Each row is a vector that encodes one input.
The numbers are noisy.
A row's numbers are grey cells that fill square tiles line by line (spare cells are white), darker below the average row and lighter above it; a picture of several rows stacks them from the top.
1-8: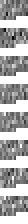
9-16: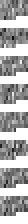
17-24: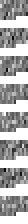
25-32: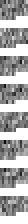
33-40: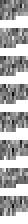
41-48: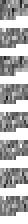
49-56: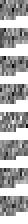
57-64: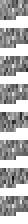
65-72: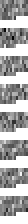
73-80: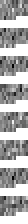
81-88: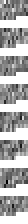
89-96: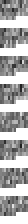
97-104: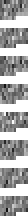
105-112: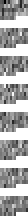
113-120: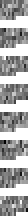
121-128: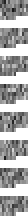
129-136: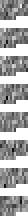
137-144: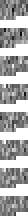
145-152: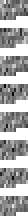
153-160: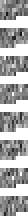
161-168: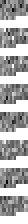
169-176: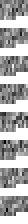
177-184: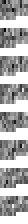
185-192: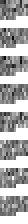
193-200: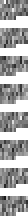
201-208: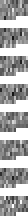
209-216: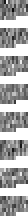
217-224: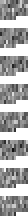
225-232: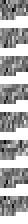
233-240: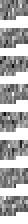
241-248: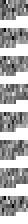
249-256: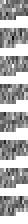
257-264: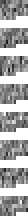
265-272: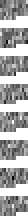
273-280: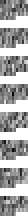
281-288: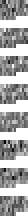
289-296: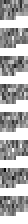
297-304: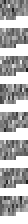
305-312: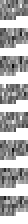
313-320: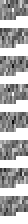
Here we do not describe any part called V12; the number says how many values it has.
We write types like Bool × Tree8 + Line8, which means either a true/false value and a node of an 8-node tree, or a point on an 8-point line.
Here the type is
Circle6 × V12 + Tree9.
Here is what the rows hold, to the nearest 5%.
About 50% of them hold a point on a 6-point circle and a value of V12. The rest hold a node of a 9-node tree.
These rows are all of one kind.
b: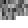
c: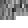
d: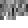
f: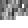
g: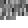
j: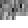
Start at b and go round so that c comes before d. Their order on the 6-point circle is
b, c, f, j, d, g.
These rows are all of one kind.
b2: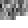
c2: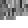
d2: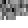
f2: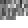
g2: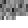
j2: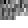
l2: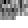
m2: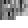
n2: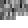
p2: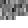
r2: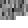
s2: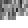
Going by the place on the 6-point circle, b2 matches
d2 and g2.
